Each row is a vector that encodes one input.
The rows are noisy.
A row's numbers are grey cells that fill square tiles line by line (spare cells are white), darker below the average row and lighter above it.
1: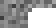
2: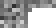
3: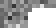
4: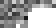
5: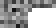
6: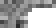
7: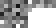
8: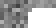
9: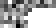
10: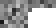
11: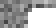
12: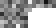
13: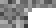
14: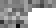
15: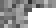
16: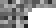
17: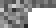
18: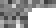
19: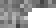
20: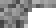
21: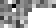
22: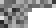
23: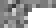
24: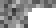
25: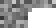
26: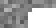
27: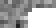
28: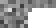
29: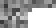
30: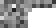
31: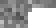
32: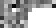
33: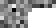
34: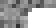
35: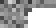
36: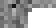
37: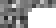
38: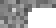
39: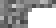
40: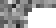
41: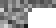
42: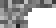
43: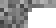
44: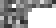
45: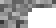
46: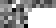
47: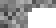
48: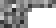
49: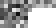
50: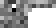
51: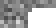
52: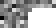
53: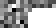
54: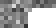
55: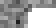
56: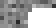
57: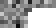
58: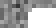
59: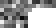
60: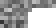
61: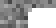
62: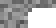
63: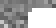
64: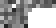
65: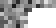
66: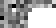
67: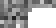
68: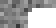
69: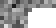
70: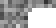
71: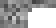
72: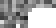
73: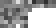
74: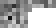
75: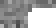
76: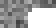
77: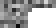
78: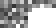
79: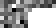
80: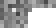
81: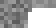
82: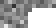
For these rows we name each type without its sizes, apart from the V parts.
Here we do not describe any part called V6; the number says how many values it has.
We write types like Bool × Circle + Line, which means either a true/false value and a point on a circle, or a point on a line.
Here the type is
(Bool × Bool × Bool + Unit) × V6 + Circle.
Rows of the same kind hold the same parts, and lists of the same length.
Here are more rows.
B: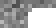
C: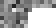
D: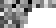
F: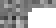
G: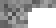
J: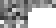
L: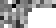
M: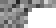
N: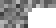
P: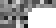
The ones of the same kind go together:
B, C, L, M, N
D, F, J, P
G

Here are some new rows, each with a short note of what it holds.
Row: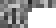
a value of V6
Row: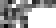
a point on a circle
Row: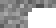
a value of V6
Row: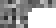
a value of V6
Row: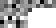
a point on a circle
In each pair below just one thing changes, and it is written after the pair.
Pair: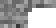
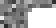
the value of V6
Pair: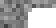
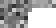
the value of V6
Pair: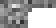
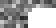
the value of V6
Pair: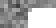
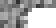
one of the three true/false values
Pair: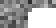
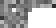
one of the three true/false values
